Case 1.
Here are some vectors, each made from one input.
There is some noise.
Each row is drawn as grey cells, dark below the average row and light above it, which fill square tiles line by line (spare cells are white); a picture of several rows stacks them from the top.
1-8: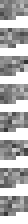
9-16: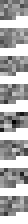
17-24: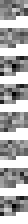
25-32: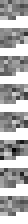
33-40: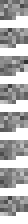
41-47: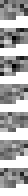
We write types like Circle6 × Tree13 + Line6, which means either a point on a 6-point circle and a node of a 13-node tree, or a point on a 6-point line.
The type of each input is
Bool × Bool × Bool + Unit.
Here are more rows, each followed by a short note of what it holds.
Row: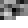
a fixed value
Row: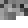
three true/false values
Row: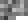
three true/false values
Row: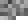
three true/false values
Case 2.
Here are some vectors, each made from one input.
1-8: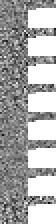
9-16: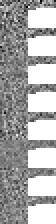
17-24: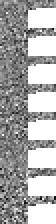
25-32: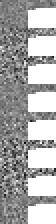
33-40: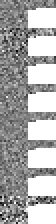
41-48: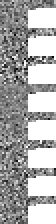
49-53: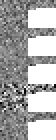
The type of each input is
Tree10.
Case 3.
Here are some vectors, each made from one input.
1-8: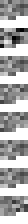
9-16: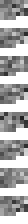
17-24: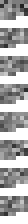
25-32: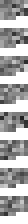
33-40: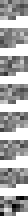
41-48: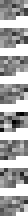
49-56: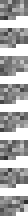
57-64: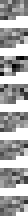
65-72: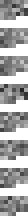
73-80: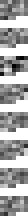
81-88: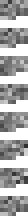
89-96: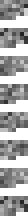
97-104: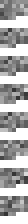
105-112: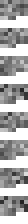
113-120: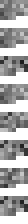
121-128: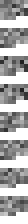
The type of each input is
Bool × Bool × Bool + Unit.
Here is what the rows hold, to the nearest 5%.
About 5% of them hold a fixed value. The rest hold three true/false values.
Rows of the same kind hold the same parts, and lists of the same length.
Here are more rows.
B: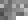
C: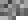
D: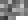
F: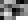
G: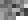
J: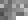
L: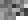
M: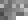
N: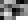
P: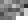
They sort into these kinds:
B, C, D, G, J, L, M, P
F, N

